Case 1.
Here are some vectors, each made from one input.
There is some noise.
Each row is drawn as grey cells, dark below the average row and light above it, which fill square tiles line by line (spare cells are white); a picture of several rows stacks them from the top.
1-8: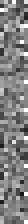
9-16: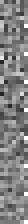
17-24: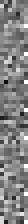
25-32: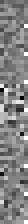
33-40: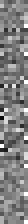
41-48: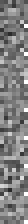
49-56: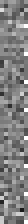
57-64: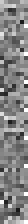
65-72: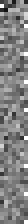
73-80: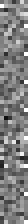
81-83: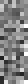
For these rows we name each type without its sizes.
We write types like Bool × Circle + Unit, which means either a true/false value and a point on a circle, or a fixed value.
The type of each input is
Bool × Bool × Bool.
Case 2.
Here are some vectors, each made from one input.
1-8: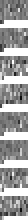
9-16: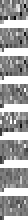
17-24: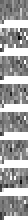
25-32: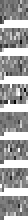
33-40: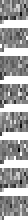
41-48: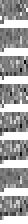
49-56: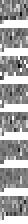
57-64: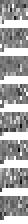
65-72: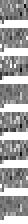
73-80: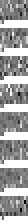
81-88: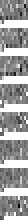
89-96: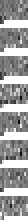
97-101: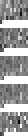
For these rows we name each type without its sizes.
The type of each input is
Bool × Bool × Bool.
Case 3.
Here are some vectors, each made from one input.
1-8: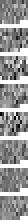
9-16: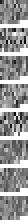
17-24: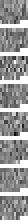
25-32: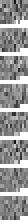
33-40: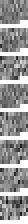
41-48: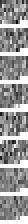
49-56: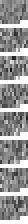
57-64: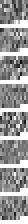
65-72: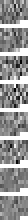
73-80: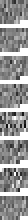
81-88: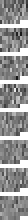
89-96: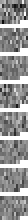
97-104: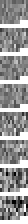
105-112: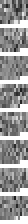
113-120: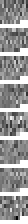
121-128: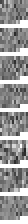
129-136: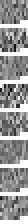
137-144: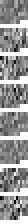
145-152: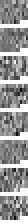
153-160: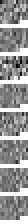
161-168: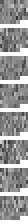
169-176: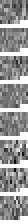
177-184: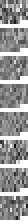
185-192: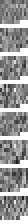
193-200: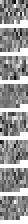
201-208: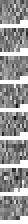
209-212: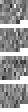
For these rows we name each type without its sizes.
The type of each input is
Bool × Bool × Bool.
